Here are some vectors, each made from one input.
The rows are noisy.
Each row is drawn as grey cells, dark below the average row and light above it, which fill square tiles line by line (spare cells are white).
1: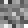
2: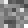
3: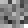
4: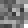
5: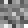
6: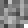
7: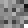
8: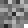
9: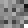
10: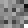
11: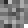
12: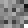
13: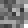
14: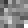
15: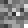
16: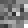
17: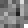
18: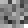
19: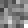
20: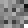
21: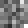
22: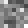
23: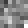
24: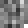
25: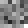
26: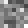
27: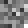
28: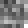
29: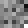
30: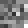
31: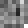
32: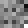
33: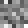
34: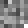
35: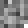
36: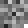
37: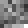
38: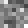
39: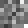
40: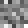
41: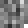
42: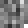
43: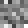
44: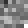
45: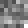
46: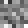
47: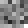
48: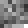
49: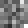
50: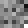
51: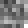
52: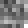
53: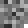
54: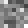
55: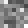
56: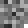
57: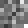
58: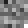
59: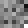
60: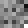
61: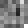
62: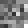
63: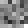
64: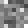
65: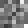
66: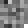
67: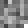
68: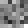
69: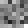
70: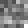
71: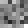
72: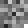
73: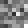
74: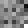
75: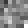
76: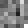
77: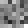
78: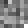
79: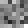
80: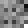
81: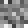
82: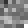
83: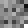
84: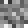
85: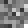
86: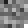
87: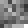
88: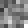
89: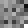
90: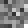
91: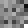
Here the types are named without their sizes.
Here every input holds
either a point on a circle, or a point on each of two lines.
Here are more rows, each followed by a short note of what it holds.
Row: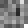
a point on each of two lines
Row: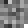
a point on each of two lines
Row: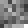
a point on a circle
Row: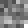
a point on each of two lines
